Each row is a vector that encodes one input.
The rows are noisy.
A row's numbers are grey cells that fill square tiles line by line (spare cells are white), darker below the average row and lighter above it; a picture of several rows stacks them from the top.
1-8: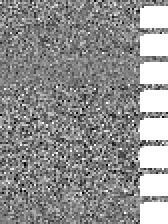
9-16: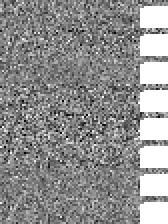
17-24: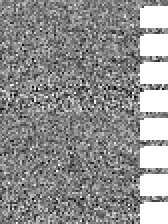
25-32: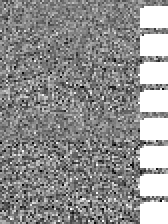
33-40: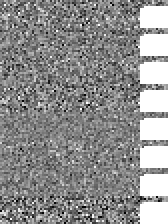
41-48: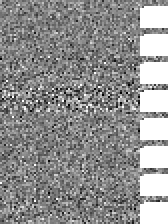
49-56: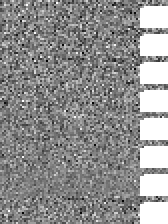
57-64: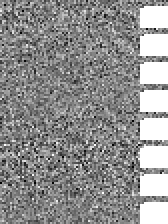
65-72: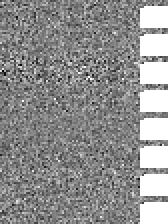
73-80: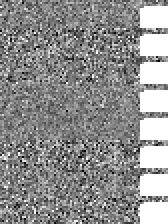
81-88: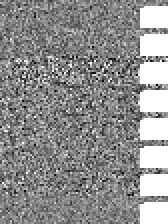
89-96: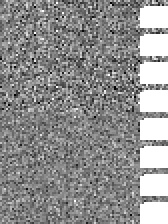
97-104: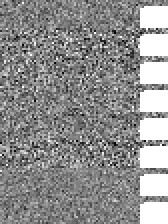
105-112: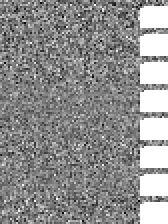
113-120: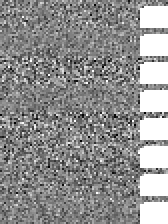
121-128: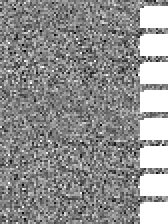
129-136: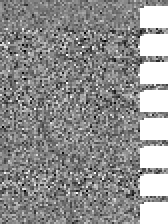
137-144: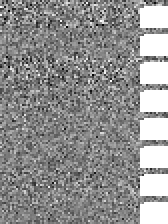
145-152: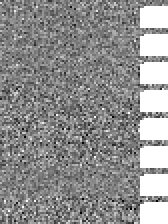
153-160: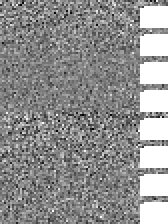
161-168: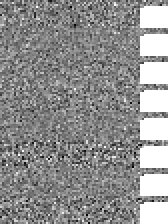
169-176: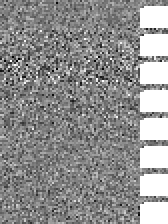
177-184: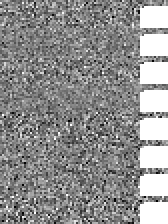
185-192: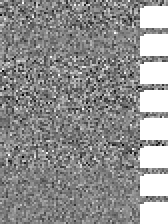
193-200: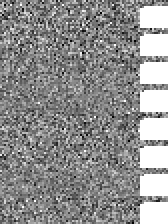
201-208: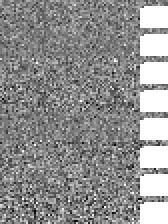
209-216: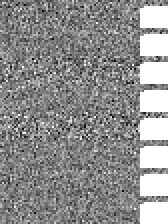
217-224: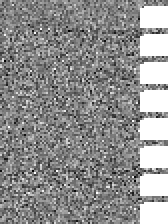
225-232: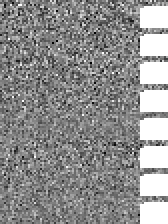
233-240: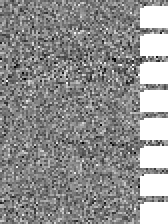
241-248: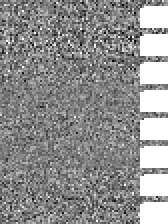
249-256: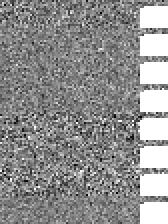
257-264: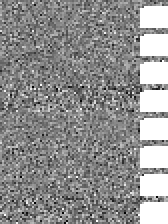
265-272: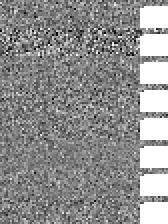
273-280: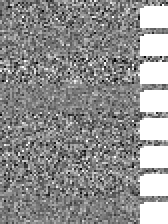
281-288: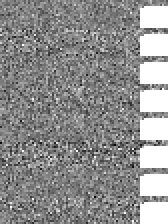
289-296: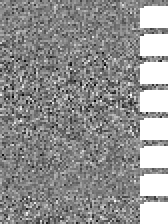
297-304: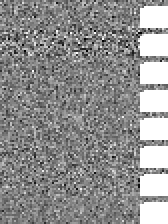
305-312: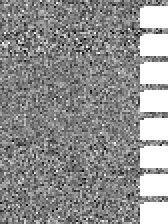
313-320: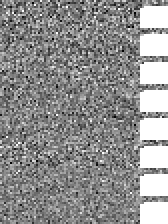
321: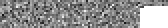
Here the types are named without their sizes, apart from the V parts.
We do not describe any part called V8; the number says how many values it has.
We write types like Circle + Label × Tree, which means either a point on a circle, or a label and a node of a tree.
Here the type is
(Circle + Unit) × V8 + Line × Line × Line.
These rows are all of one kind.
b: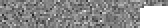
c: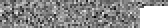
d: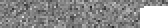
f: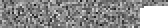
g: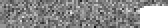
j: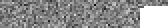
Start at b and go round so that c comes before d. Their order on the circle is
b, c, j, g, d, f.
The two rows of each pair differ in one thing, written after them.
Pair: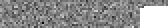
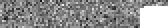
the value of V8
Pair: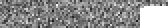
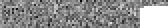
the place on the circle
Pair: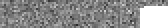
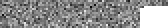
the place on the circle
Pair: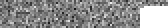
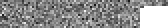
the value of V8
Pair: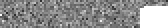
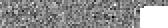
the place on the circle
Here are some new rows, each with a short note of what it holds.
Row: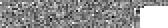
a point on a circle and a value of V8
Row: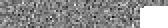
a value of V8
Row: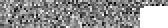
a point on each of three lines
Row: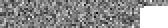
a value of V8
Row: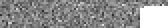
a value of V8
